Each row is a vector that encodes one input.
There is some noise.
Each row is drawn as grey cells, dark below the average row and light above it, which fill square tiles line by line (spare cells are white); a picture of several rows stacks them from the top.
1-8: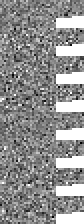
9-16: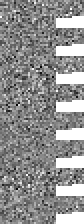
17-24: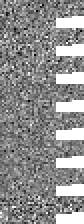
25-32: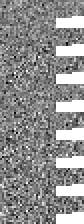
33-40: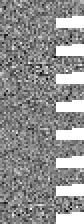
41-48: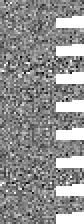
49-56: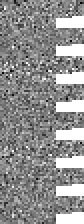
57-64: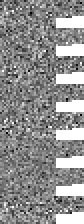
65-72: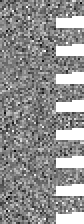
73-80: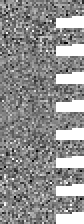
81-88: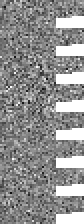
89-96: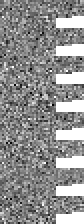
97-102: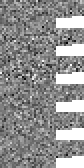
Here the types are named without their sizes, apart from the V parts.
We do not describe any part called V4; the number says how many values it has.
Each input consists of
a value of V4, together with either a point on a line and a true/false value, or a value of V4.
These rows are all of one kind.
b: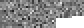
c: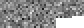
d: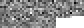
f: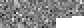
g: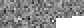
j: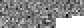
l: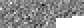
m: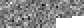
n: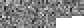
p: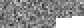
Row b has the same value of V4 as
c, g, l and m.
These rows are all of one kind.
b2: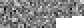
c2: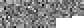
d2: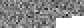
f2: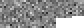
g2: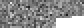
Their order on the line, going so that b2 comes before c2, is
d2, f2, g2, b2, c2.
